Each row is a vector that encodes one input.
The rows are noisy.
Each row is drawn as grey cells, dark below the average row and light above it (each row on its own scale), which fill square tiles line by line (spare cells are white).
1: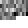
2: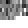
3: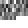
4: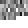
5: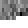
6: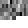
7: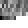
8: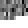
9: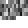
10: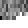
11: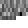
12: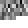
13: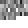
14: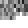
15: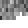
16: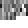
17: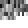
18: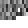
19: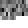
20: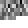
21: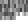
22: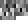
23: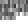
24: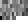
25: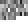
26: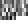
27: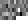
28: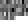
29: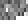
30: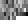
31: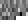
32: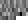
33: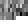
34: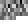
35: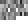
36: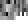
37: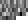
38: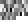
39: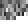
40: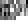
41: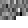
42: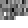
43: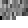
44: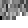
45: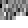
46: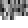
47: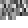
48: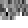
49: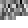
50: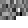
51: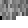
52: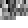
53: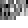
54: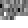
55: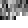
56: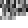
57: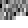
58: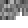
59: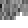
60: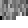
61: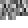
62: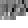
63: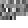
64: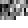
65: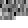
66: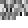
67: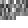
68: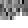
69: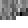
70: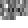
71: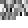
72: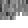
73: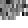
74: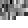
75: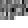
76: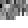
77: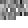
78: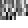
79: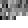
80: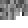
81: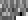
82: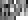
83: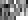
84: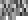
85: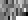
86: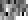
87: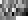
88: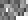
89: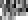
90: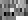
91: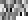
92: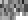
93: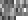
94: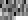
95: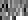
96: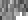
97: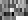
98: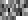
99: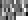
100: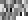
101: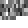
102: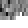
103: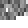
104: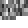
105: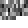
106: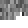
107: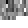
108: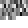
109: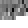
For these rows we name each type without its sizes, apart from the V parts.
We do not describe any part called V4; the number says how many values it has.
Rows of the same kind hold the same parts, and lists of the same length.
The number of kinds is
2.
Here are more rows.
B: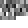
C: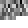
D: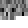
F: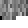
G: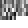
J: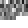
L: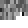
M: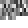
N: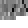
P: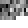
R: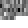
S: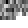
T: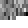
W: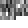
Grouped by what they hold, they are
B, D, F, G, J, L, N, P, R, S, T, W
C, M

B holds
a label and a node of a tree.
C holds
a value of V4.
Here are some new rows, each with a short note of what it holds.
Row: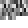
a value of V4
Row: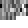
a label and a node of a tree
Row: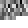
a value of V4
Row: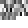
a value of V4
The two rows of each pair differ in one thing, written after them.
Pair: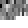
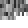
the node of the tree
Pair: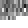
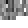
the node of the tree
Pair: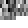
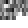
the label
